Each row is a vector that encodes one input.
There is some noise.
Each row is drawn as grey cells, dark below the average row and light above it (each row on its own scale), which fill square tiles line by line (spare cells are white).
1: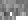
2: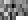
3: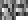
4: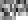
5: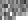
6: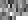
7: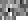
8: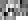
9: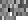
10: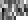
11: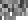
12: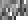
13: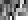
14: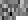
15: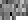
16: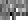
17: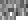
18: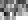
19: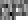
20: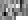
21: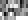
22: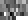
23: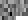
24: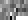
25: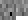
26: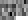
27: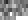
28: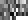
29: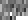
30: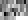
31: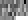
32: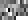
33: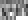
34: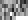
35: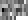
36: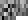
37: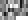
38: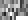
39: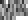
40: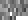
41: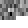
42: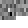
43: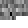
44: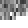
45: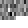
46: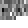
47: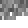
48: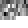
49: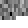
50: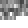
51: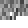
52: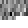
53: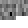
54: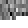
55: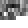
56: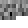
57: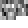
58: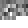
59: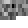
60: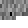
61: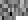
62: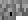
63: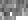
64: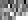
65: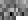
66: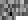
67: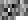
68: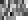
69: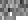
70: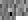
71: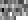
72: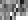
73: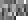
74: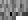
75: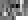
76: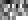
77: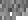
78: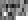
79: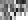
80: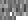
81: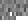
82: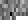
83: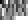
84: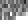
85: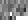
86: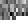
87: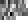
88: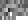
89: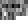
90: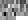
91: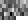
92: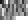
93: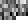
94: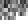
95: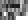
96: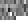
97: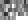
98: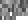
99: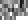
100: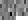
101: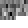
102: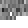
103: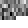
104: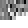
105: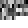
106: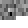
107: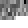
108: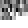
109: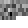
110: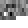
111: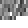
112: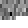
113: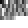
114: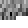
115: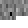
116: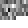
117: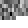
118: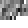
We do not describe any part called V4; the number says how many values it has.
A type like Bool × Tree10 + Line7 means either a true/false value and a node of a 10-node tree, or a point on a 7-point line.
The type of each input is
List2(Bool × V4).
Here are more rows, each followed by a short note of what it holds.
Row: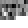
a list of one item
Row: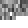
a list of two items
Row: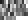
the empty list
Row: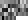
a list of one item
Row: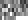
a list of two items
